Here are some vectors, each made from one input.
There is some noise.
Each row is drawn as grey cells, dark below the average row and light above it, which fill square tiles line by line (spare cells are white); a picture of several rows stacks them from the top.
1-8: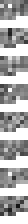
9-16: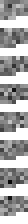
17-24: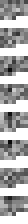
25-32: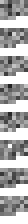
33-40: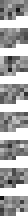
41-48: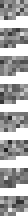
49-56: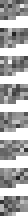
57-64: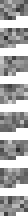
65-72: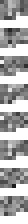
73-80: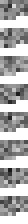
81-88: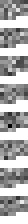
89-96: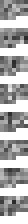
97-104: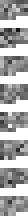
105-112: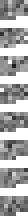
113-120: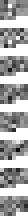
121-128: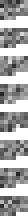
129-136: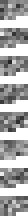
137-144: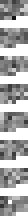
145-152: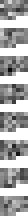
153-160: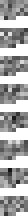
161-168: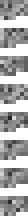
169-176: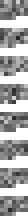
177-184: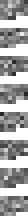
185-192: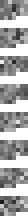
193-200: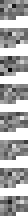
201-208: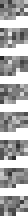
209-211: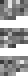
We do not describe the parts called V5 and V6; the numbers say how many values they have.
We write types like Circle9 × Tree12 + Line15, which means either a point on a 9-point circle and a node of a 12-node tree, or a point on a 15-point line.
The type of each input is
(Label8 × V6 + V5) × Tree7 × (Tree7 + Unit).
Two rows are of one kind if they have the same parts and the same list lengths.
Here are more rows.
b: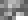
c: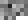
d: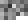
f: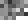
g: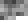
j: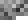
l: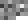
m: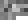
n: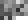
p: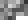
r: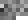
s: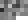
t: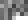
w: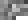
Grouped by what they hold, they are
b, j, p, r
c, d, l, m, w
f, g
n, s, t

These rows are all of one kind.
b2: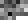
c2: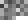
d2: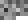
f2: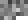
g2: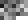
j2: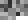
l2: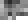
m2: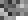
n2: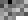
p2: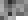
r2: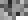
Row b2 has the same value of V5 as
g2 and m2.
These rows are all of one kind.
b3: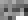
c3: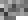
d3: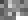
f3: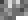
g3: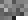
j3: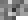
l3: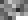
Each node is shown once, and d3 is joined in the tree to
c3, j3 and l3.
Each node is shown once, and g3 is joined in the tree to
c3.
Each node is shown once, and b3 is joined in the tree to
j3.
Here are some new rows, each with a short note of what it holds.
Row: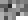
a node of a 7-node tree and a value of V5
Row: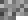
one of 8 labels, a node of a 7-node tree and a value of V6
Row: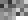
a node of each of two 7-node trees and a value of V5
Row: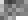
a node of each of two 7-node trees and a value of V5
